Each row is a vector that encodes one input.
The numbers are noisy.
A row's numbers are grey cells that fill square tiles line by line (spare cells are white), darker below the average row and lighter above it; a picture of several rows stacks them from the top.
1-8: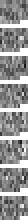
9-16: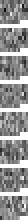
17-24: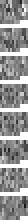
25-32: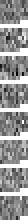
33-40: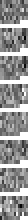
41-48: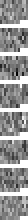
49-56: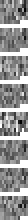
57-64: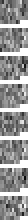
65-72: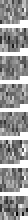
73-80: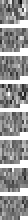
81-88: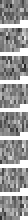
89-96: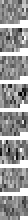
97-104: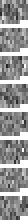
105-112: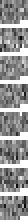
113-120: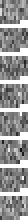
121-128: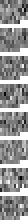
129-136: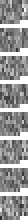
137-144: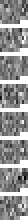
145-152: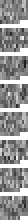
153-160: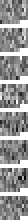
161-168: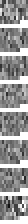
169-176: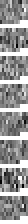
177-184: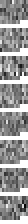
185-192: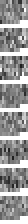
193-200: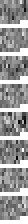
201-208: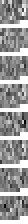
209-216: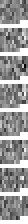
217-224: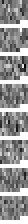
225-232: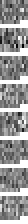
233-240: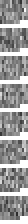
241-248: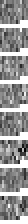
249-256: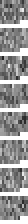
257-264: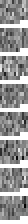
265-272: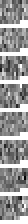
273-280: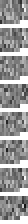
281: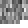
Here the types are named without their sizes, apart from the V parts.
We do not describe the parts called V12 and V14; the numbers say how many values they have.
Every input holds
either a value of V12 and a value of V14, or a list of points on a line.
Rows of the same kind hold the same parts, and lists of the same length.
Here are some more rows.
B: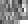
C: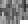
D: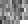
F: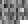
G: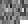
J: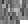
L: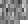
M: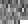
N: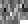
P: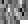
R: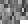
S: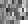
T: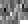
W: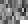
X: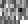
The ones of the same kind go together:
B, D, L, S, X
C
F, G, M, R, W
J, P
N, T

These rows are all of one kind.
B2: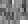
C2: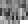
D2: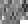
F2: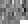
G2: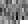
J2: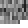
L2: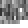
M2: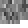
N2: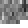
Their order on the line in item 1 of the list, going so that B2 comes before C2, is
D2, N2, F2, L2, B2, M2, C2, G2, J2.
